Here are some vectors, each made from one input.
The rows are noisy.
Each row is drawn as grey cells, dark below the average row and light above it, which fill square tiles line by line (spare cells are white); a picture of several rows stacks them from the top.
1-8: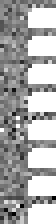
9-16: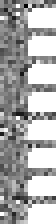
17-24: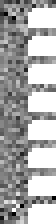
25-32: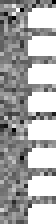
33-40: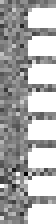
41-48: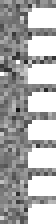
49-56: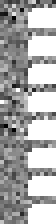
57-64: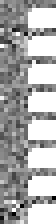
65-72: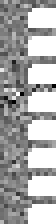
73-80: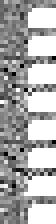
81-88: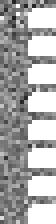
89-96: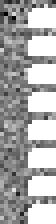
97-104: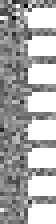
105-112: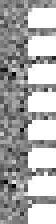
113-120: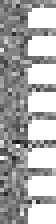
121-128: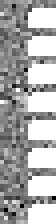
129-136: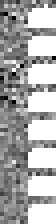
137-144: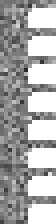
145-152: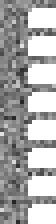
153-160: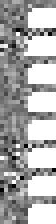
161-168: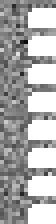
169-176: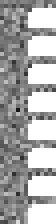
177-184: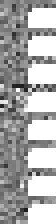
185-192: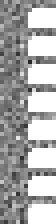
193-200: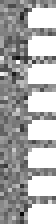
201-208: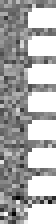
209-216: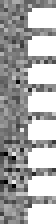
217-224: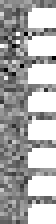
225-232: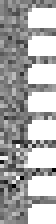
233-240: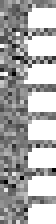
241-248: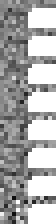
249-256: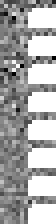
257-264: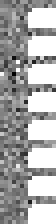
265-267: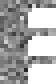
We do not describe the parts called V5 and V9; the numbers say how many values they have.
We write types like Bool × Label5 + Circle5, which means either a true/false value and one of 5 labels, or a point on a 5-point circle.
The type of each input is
(Bool × Bool × Bool × Bool + Unit) × V5 × V9 + Line6 + Line7.
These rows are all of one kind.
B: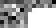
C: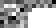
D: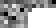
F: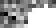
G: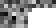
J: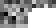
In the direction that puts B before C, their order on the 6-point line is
F, J, G, D, B, C.
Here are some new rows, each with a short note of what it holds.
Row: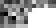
a point on a 6-point line
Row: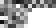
a point on a 7-point line
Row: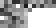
a point on a 7-point line
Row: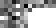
a point on a 7-point line
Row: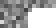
four true/false values, a value of V5 and a value of V9
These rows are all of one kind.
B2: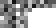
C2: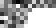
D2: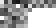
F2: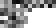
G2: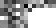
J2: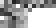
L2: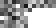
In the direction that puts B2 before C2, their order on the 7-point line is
B2, G2, L2, J2, D2, C2, F2.
